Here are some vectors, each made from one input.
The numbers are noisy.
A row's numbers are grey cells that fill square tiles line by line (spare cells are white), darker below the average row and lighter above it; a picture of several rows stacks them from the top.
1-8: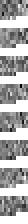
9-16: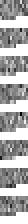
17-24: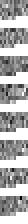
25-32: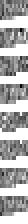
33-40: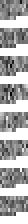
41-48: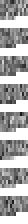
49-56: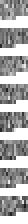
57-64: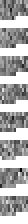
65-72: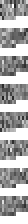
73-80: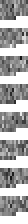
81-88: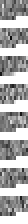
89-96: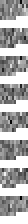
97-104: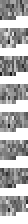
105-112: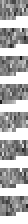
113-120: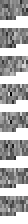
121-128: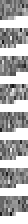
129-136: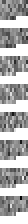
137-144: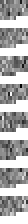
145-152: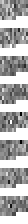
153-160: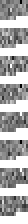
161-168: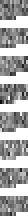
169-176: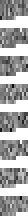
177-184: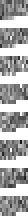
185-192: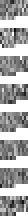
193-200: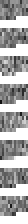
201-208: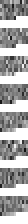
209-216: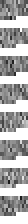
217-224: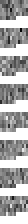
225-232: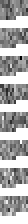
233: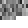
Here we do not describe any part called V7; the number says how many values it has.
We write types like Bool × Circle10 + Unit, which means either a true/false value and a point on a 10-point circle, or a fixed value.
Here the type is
Bool × (Line9 + V7).
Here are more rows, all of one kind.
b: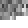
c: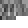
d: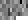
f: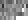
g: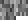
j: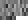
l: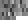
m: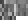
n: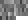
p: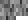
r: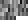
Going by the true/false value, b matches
d and f.
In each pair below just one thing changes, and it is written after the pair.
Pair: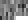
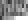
the true/false value
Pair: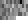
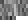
the true/false value
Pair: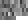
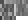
the value of V7
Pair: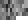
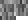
the value of V7
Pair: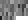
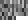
the value of V7
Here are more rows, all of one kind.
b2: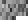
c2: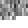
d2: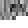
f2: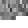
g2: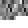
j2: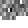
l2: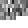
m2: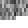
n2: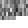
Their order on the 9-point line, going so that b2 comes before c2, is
b2, f2, d2, c2, j2, n2, m2, l2, g2.
